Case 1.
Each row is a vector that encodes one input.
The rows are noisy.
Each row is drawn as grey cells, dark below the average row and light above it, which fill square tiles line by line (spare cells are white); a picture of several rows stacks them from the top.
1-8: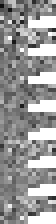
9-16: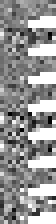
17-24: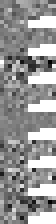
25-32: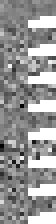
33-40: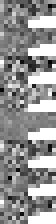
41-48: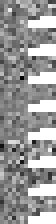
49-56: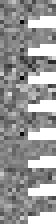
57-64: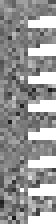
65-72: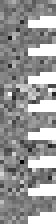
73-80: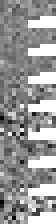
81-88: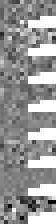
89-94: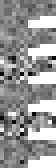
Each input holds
either a node of an 8-node tree, or four true/false values.
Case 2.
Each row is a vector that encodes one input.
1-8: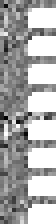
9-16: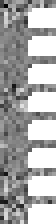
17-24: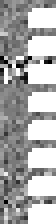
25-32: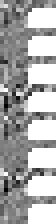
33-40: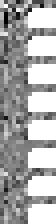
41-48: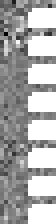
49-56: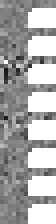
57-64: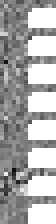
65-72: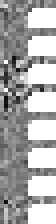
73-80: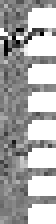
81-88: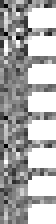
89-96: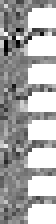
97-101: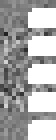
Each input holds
either a point on a 4-point line, or four true/false values.
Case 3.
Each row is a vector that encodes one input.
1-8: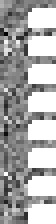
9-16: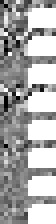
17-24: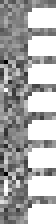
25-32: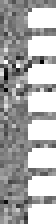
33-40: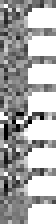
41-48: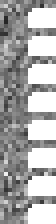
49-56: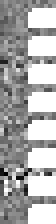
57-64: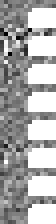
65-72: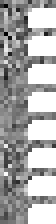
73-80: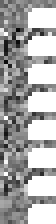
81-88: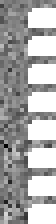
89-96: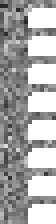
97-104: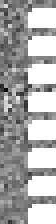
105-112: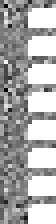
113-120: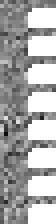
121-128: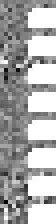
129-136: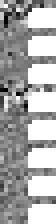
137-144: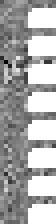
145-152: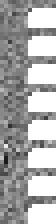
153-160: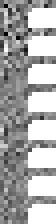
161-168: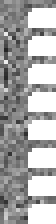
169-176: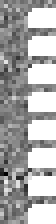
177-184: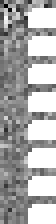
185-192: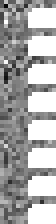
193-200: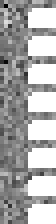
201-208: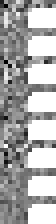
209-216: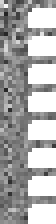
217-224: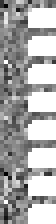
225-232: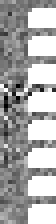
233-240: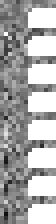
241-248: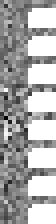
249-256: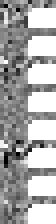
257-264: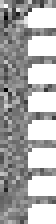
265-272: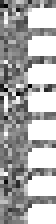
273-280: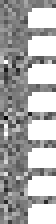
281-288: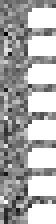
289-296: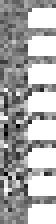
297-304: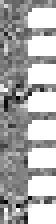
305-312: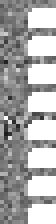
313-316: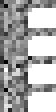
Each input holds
a point on a 19-point circle and four true/false values.
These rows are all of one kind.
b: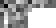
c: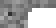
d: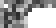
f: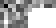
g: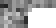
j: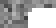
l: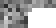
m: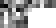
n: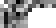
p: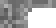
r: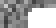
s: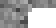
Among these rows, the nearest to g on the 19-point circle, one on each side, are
l and n.
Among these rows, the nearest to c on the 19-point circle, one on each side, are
d and m.
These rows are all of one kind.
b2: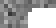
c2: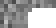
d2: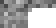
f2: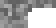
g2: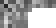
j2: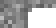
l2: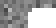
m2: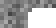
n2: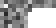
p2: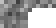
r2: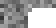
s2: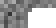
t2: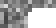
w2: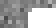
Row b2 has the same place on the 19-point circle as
m2, p2 and s2.
